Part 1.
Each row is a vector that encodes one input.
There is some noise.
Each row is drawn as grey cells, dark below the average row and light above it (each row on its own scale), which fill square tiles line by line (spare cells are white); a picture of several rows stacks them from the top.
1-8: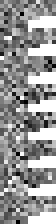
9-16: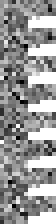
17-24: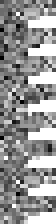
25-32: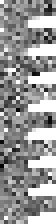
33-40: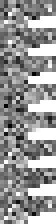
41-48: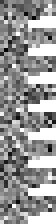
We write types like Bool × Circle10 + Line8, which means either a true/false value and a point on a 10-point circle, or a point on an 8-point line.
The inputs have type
Bool × Tree7.
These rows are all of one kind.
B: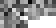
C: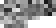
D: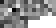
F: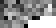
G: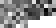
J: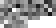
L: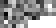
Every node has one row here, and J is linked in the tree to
D and L.
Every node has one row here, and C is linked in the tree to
B and D.
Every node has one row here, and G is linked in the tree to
D and F.
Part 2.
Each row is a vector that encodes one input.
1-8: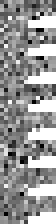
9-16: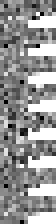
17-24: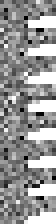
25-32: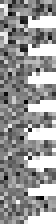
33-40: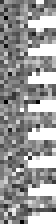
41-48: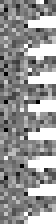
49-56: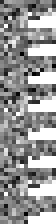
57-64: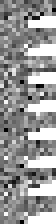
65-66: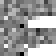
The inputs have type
Bool × Bool × Bool × Bool + Line4.
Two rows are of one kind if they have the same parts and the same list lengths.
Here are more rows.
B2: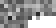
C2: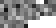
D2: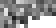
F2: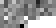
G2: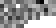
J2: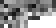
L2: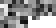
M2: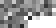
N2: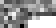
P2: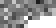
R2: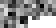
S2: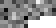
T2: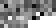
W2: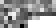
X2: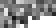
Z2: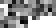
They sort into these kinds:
B2, C2, F2, G2, J2, M2, N2, P2, S2, T2, W2
D2, L2, R2, X2, Z2

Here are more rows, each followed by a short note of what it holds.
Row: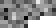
four true/false values
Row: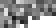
a point on a 4-point line
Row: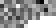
four true/false values
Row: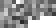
a point on a 4-point line
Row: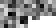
a point on a 4-point line
